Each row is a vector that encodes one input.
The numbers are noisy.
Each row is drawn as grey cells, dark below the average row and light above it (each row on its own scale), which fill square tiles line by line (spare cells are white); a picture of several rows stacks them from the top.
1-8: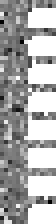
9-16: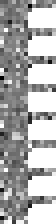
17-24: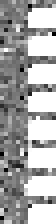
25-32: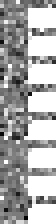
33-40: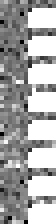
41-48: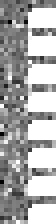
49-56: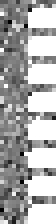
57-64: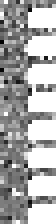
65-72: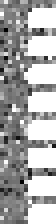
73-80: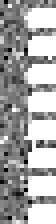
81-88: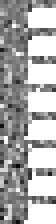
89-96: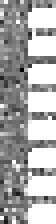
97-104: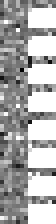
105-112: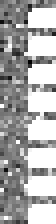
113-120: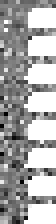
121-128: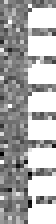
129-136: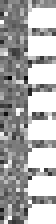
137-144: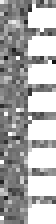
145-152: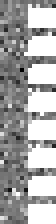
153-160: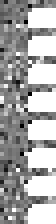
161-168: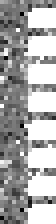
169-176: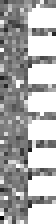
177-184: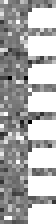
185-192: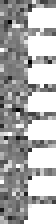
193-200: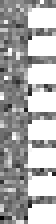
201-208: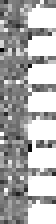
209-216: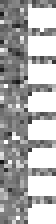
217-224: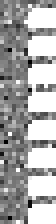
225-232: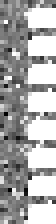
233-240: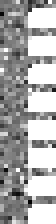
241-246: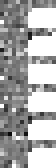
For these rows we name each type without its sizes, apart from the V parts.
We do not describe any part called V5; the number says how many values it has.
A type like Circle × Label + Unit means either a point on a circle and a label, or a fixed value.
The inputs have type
Bool × Bool × Bool × Bool × (Line + V5).
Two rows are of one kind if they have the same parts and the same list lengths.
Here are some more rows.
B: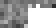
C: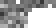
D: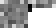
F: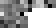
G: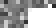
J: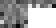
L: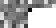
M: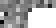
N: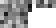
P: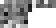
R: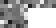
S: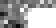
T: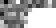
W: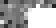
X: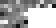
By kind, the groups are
B, C, G, J, R, S, T, W, X
D, F, L, M, N, P

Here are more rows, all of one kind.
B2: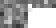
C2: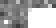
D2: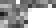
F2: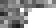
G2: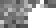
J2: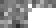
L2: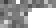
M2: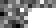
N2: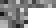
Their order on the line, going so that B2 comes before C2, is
B2, J2, G2, F2, M2, N2, D2, C2, L2.
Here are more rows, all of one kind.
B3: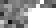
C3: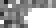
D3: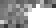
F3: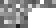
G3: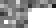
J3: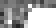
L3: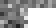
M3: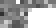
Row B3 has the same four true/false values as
G3 and L3.
